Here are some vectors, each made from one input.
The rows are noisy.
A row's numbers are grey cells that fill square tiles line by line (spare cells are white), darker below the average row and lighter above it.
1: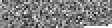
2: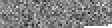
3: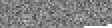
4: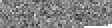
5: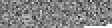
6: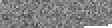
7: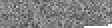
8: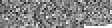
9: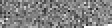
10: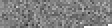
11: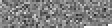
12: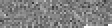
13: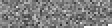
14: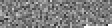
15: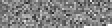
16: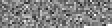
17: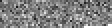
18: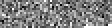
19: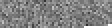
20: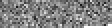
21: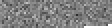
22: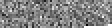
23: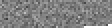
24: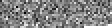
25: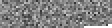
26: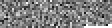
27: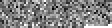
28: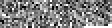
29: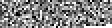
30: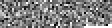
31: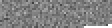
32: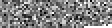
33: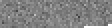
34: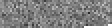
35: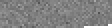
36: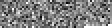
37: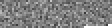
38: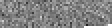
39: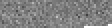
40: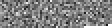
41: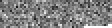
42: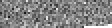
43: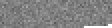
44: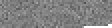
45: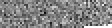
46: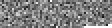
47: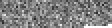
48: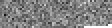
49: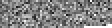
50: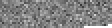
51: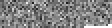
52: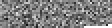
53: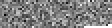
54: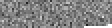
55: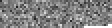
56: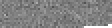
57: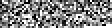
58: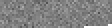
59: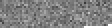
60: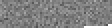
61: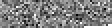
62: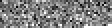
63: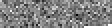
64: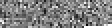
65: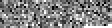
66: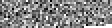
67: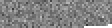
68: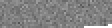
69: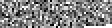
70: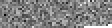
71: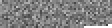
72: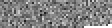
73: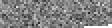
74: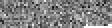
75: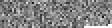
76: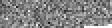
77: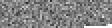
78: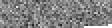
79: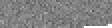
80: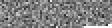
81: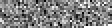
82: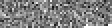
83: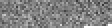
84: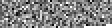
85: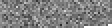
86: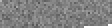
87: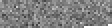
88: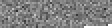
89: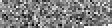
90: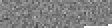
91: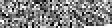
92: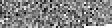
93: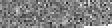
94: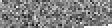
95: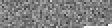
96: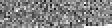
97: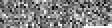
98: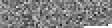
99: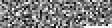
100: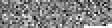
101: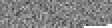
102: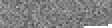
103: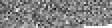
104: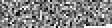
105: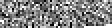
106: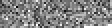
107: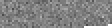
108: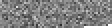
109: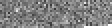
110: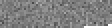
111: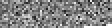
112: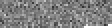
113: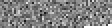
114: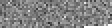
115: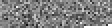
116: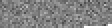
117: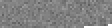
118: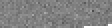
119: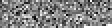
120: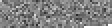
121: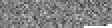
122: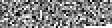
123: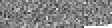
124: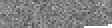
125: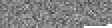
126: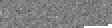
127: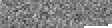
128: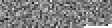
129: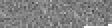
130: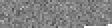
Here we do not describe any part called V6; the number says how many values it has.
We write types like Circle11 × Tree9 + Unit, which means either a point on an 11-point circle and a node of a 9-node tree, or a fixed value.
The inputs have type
Line5 × List2(Line3 × Line4) + V6.
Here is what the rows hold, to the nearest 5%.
About 80% of them hold a point on a 5-point line, together with a list of up to two items, each a point on a 3-point line and a point on a 4-point line. The rest hold a value of V6.
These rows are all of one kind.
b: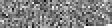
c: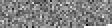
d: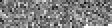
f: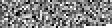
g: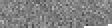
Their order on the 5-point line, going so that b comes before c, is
d, b, f, g, c.
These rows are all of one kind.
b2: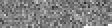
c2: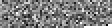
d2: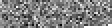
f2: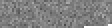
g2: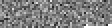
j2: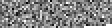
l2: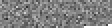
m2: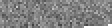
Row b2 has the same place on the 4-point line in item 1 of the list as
g2 and j2.
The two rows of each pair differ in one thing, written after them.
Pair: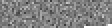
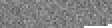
the place on the 5-point line
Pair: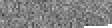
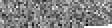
the place on the 4-point line in item 2 of the list
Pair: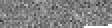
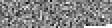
the place on the 4-point line in item 2 of the list
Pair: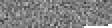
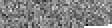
the place on the 3-point line in item 2 of the list
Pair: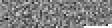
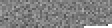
the place on the 5-point line
